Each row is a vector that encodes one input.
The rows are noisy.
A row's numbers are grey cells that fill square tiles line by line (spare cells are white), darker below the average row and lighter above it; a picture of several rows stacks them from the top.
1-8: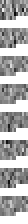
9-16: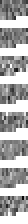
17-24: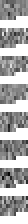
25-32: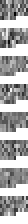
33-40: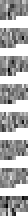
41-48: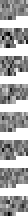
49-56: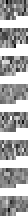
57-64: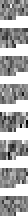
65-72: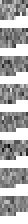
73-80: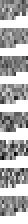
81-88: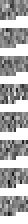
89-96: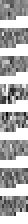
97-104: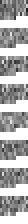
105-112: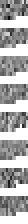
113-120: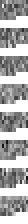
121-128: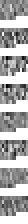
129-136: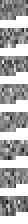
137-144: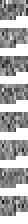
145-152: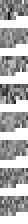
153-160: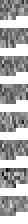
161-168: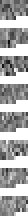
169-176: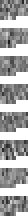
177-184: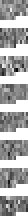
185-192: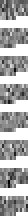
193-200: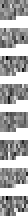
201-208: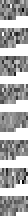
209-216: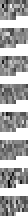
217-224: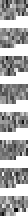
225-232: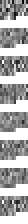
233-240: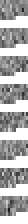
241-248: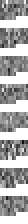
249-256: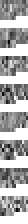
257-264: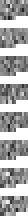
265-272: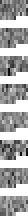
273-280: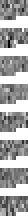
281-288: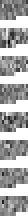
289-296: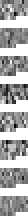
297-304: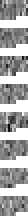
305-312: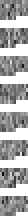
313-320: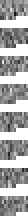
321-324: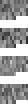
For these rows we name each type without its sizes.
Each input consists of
either a point on a line, or a list of points on a circle.
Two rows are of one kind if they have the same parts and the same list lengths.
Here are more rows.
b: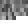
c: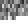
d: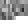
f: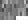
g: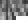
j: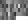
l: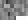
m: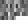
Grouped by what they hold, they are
b, c, f, g
d
j, m
l

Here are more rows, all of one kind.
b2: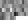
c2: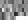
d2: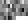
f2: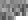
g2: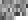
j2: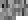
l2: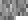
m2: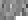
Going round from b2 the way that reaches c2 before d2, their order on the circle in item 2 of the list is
b2, c2, l2, d2, m2, f2, j2, g2.
